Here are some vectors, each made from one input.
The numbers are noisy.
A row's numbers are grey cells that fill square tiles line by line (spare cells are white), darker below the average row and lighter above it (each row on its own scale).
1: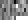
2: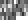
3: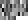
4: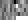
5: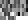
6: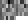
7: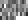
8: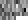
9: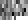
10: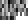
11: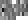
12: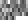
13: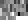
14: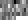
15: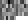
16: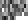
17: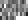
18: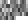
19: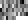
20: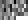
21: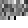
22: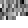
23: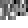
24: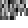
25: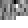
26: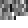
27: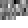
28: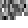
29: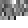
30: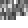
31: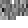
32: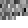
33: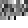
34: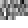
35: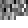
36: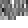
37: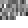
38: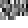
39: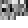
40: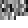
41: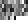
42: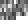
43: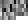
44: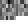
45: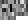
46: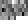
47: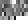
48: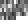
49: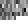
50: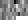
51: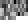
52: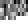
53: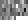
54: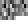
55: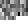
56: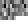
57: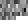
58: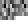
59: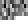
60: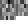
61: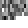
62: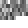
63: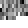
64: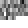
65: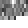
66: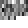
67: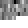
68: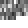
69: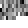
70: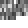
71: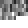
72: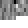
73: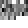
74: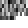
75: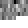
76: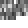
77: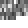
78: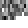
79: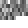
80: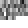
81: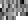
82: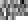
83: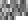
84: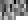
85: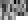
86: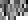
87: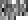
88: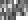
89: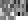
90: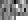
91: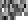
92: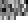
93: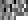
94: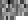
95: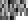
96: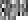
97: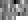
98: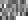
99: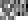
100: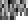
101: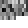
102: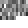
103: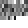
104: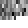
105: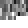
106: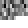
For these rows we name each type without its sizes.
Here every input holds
either three true/false values, or a list of points on a circle.
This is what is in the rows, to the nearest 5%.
About 35% of them hold three true/false values. The rest are lists of points on a circle.
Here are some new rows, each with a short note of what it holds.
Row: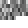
three true/false values
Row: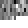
a list of one item
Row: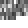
the empty list
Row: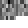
three true/false values
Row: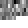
a list of one item
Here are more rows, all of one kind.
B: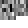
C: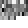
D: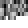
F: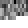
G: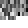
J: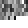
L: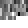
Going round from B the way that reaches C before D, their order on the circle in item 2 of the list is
B, C, G, L, J, D, F.
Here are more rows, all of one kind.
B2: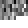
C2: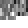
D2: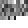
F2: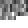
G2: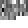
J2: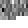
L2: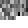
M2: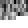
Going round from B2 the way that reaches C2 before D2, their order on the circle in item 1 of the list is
B2, F2, M2, C2, L2, J2, G2, D2.
